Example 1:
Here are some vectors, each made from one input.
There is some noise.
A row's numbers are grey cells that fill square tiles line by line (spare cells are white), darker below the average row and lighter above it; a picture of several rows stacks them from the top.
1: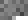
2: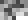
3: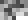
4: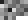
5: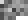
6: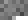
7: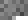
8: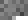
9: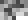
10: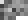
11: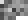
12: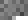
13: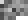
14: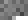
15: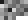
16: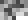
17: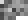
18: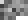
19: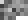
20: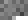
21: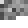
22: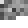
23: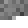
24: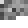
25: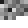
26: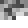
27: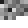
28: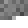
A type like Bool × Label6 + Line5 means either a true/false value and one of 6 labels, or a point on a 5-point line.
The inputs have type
Line4.
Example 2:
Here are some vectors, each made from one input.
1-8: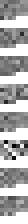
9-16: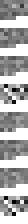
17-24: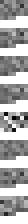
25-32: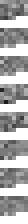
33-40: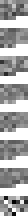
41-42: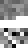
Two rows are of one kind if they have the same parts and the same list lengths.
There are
2 kinds of row.
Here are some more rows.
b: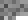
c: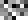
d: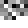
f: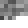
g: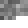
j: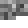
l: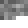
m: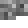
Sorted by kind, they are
b, f, g, j, l, m
c, d

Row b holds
a point on each of two 7-point lines.
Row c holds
a fixed value.
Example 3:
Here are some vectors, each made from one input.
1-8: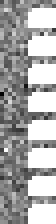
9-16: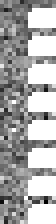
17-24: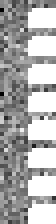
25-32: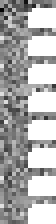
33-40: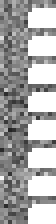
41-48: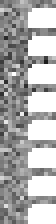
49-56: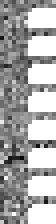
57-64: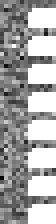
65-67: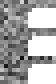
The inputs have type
Circle10 + Unit.
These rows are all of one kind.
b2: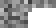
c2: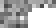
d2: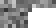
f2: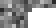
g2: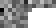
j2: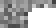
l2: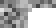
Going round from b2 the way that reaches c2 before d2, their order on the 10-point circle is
b2, j2, c2, l2, g2, f2, d2.
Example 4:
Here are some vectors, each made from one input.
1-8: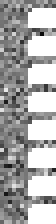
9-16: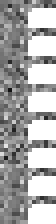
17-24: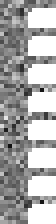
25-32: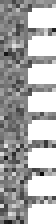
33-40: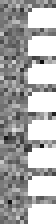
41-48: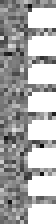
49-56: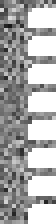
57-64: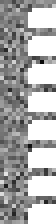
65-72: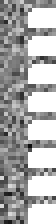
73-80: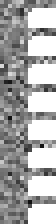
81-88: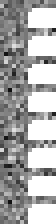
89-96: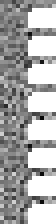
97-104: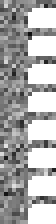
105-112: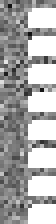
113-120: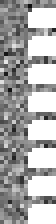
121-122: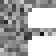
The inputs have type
Tree15.
